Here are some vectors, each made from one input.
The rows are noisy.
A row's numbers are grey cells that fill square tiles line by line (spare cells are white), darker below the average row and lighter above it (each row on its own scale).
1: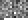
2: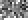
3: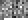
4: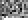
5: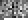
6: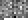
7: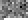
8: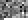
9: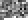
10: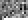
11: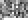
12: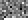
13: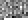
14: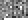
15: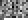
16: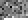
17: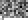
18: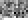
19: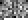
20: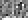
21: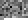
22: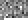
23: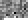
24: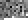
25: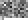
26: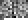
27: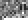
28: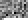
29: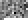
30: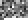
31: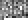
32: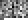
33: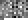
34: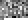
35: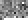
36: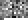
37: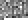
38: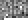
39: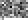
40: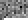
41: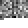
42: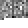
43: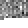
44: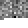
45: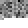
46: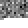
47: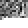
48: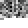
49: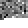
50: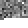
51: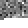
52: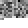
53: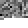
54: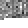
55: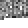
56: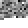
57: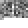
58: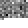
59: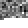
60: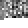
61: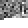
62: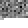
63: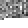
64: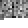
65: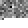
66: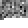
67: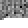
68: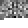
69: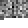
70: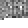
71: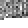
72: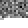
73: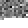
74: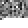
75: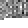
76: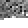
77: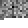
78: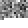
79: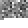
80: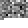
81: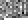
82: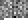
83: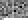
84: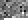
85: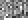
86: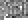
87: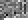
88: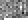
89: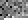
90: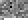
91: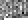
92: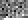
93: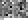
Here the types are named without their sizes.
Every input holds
a point on a line, together with either a point on a circle and a true/false value, or a fixed value.
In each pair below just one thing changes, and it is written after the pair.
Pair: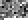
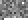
the place on the circle
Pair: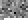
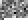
the place on the circle
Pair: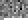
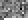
the true/false value
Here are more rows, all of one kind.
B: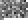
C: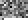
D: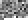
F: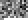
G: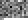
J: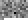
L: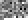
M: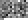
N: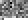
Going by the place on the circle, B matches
G, J and M.
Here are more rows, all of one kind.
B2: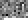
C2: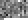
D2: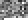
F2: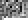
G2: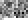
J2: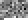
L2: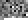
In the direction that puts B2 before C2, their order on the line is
G2, J2, D2, L2, B2, F2, C2.
